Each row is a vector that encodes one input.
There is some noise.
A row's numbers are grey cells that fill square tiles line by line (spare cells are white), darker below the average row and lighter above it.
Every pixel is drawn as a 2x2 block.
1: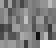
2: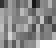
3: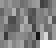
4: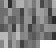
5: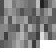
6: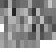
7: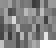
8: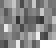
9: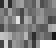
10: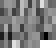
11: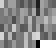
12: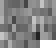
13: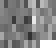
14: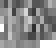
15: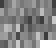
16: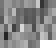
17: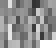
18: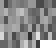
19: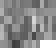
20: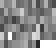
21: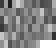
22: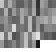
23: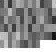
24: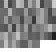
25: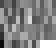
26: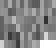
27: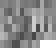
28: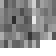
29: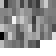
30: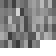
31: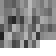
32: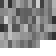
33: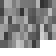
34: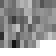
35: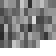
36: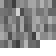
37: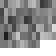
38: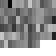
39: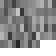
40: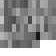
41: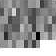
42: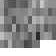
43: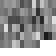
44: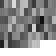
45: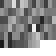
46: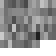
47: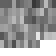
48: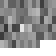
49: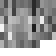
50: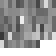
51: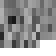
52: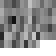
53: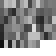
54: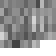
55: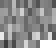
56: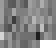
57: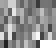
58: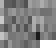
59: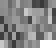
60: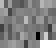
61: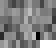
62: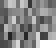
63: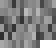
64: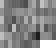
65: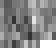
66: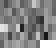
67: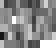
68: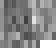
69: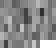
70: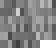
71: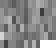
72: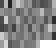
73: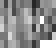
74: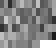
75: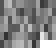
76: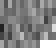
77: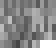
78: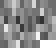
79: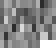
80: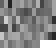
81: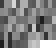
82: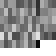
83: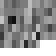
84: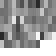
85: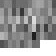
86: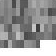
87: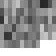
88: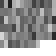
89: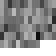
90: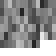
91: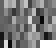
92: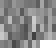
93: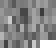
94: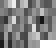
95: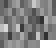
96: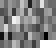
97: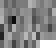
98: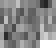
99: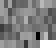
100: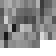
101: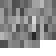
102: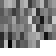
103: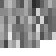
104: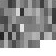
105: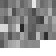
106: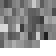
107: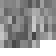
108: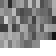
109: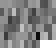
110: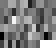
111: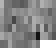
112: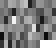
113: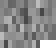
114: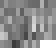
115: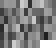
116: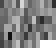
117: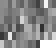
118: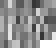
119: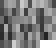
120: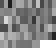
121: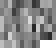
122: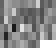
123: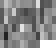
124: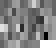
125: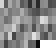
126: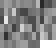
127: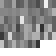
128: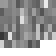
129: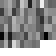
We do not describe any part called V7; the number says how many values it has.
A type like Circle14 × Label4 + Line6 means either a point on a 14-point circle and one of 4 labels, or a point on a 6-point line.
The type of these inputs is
Circle6 × Line6 + Label6 × V7.
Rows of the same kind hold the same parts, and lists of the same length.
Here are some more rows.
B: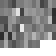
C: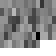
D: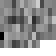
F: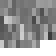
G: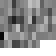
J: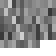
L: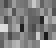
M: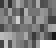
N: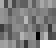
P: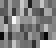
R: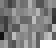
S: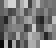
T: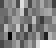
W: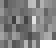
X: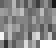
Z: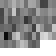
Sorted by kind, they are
B, C, D, F, G, J, M, N, R, W, Z
L, P, S, T, X

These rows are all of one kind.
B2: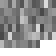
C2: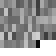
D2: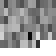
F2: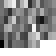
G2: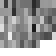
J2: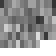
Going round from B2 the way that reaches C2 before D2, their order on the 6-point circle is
B2, C2, G2, D2, J2, F2.
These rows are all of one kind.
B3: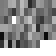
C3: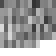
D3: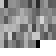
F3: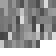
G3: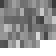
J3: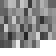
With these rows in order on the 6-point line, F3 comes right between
C3 and D3.
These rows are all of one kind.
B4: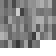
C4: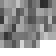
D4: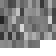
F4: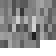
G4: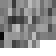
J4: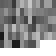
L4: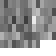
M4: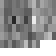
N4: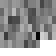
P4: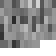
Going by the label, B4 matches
F4, L4 and M4.
